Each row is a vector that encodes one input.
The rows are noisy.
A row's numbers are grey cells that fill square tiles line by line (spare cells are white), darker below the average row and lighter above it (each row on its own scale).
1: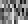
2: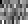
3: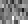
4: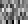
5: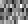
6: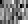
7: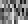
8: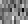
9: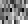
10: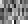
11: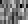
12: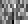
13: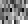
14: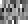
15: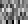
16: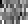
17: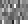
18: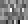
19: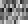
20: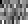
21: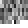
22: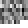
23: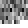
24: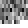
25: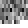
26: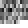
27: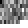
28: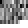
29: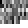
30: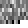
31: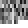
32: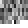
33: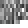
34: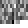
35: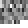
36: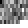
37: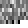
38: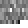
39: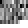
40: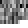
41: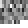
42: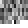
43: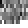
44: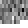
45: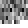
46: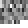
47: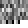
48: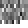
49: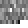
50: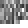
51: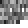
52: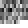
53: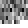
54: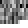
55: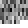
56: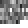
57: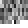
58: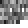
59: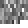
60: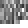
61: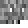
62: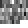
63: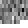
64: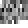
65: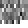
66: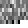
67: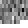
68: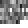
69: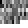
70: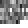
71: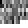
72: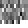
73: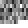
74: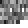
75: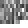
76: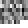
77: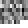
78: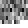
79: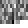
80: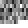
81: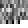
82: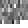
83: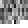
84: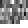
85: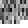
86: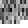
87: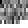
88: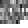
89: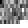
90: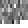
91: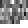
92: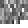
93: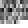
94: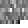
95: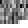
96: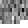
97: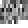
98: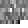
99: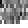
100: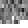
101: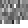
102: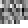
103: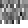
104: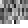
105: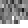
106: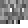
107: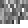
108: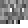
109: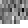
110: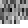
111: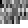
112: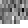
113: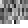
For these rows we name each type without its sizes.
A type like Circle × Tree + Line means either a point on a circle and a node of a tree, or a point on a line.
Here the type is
Bool × Circle + Tree.
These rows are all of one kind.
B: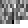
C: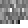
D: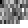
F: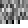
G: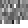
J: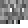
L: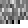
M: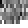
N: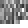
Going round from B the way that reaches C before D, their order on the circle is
B, G, M, F, L, C, J, D, N.
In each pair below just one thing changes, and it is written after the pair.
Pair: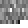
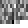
the place on the circle
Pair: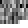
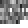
the place on the circle
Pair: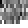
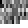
the place on the circle
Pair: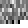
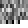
the place on the circle
